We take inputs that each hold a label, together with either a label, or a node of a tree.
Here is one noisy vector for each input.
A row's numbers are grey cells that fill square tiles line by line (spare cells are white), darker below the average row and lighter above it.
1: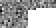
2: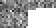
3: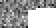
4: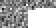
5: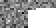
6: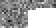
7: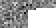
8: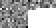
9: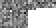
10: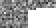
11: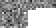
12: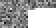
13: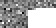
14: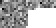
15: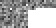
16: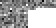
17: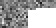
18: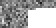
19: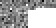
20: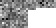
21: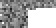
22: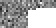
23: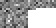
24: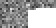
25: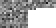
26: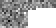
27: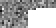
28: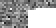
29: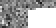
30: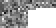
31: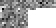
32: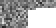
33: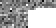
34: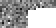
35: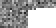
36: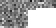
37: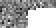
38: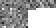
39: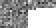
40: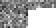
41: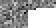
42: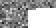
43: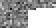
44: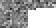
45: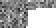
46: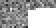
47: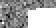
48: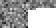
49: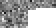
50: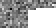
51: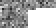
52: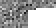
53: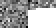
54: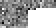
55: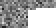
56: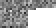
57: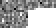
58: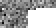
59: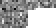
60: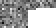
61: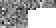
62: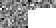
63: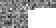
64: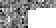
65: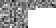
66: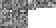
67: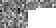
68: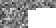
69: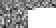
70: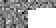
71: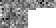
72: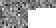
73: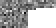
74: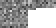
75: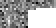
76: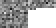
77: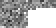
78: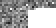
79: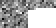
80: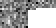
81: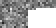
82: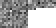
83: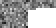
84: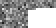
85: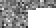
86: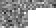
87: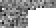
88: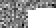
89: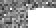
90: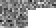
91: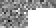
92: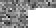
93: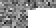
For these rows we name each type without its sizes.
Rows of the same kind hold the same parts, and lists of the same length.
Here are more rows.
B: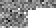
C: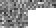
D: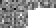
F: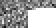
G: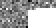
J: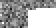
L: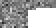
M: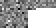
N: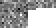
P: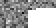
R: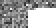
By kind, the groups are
B, C, D, F, G, J, R
L, M, N, P

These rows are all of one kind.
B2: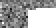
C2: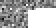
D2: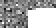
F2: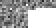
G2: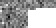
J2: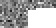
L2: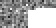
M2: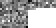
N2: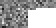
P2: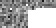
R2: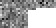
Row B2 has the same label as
G2, N2 and R2.
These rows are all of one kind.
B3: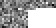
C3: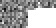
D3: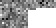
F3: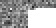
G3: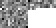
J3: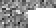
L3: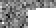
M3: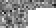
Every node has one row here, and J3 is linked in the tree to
D3, F3 and G3.
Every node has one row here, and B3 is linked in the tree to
M3.
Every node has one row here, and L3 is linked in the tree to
C3 and F3.
